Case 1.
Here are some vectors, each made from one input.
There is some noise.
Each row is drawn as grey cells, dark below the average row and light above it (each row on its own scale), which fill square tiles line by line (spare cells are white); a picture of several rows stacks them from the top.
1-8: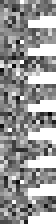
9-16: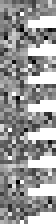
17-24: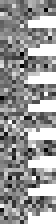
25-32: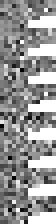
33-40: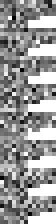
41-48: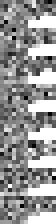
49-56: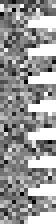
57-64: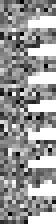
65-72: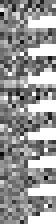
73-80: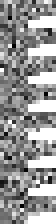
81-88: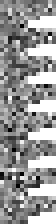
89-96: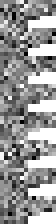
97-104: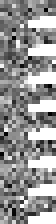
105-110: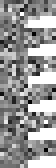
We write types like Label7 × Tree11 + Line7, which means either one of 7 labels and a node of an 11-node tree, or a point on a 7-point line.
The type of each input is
Bool × Bool × Bool × Bool × Bool.
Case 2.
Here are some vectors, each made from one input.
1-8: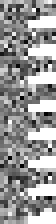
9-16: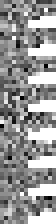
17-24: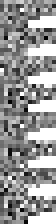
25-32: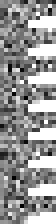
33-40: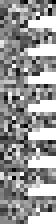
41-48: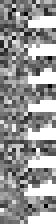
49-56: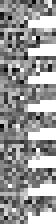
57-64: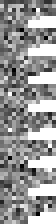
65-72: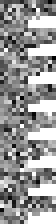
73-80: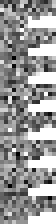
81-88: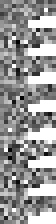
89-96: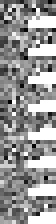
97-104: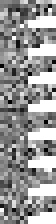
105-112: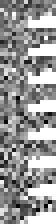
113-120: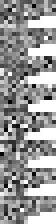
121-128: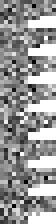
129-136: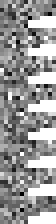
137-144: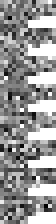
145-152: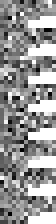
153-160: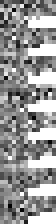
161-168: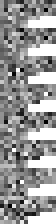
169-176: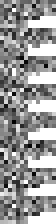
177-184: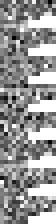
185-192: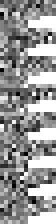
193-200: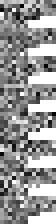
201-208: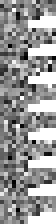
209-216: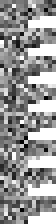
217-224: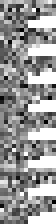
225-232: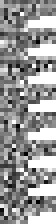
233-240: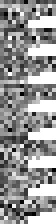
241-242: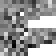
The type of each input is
Bool × Bool × Bool × Bool × Bool.
